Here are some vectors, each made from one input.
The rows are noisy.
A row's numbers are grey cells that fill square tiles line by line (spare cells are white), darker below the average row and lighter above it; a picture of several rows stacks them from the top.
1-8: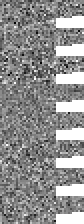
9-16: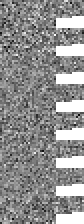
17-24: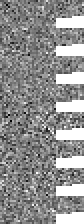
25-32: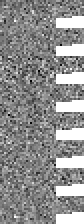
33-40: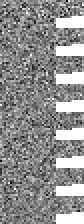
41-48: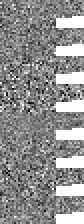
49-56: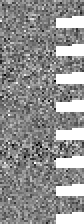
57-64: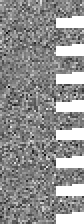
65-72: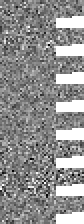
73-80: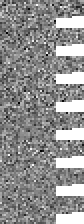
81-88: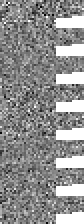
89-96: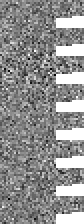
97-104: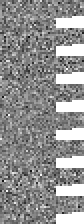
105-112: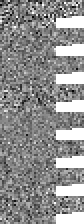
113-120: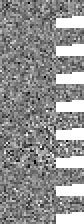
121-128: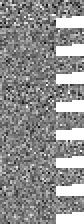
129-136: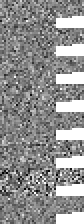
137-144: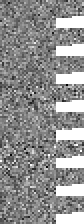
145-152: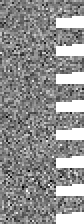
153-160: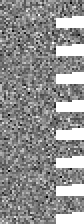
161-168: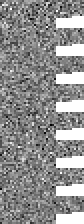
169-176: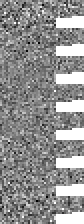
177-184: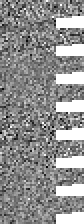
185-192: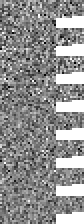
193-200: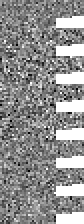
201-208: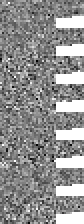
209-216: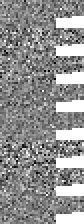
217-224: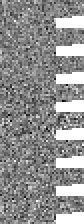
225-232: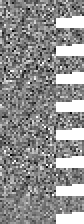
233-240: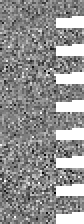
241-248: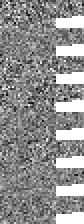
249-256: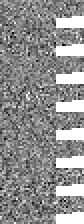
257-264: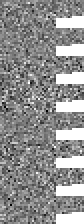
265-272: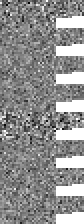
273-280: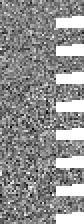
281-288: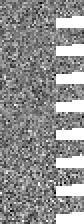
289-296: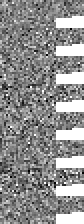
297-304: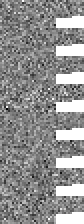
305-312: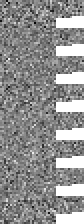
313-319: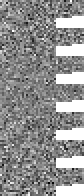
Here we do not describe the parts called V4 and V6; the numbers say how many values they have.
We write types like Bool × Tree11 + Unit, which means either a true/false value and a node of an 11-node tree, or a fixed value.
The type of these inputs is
((Bool × Bool × Bool + Unit) × V4 + V6) × Circle10.
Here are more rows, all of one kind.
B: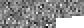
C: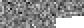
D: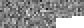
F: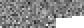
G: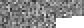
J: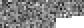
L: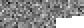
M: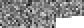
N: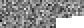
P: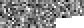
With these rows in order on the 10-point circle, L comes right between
C and J.
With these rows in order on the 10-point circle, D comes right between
B and P.
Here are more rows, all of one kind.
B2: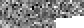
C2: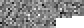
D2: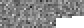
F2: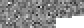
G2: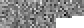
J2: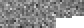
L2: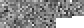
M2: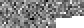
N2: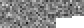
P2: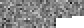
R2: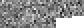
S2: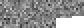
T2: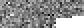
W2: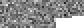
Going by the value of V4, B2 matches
D2, F2, L2 and P2.
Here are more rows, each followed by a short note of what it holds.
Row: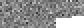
a point on a 10-point circle and a value of V4
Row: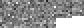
a point on a 10-point circle, three true/false values and a value of V4
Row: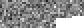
a point on a 10-point circle, three true/false values and a value of V4
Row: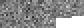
a point on a 10-point circle and a value of V4
